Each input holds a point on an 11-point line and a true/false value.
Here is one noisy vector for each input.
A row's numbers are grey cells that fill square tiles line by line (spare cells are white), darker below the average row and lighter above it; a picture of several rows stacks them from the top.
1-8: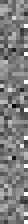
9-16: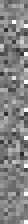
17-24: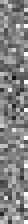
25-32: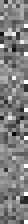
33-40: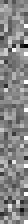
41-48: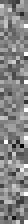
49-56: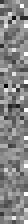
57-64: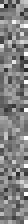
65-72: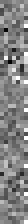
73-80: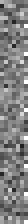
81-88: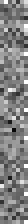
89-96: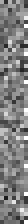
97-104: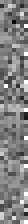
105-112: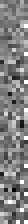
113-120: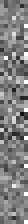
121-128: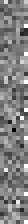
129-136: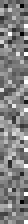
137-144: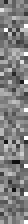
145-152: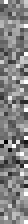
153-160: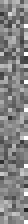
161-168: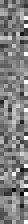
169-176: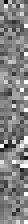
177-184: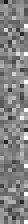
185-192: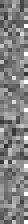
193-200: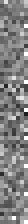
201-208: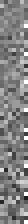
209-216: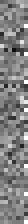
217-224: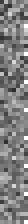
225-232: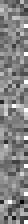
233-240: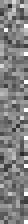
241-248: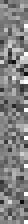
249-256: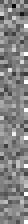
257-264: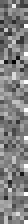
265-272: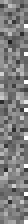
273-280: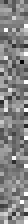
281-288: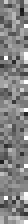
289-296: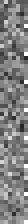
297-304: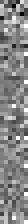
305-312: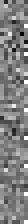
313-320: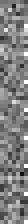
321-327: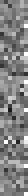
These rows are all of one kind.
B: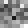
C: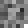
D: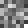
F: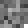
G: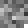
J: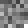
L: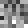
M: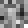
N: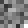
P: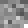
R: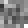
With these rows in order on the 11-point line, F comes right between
J and N.
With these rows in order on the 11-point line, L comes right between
D and G.
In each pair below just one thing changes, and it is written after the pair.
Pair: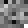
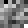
the true/false value
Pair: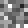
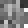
the place on the 11-point line
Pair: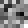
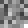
the true/false value
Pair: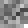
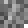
the place on the 11-point line
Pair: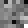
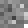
the place on the 11-point line
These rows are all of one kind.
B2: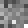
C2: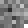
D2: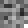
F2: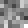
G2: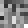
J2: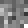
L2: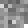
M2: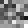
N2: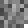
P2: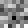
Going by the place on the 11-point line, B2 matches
G2 and L2.
